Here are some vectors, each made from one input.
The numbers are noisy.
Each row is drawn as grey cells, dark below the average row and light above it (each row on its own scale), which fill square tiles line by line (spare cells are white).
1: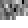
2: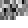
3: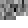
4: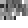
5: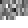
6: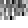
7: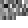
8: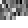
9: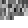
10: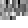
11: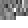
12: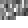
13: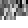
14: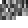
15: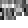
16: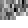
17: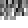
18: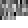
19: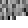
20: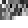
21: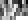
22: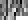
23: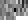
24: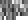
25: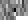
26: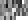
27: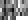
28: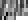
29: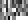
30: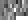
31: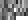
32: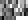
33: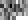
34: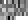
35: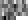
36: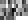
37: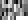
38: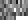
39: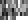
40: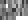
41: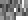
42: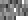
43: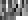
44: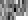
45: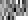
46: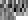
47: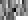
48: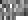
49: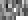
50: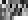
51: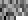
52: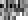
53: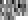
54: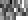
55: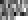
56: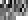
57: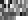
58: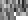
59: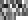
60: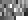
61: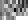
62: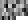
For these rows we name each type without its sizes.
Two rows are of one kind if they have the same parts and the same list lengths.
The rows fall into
2 kinds.
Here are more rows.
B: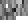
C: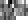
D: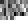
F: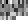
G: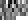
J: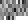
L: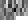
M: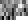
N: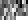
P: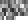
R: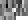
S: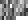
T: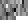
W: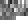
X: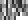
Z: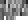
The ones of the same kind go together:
B, D, F, J, M, N, P, R, S, T, X, Z
C, G, L, W

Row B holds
a node of a tree and four true/false values.
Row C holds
a node of a tree.
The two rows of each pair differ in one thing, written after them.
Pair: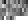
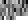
one of the four true/false values
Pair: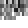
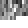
one of the four true/false values
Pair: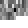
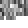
one of the four true/false values
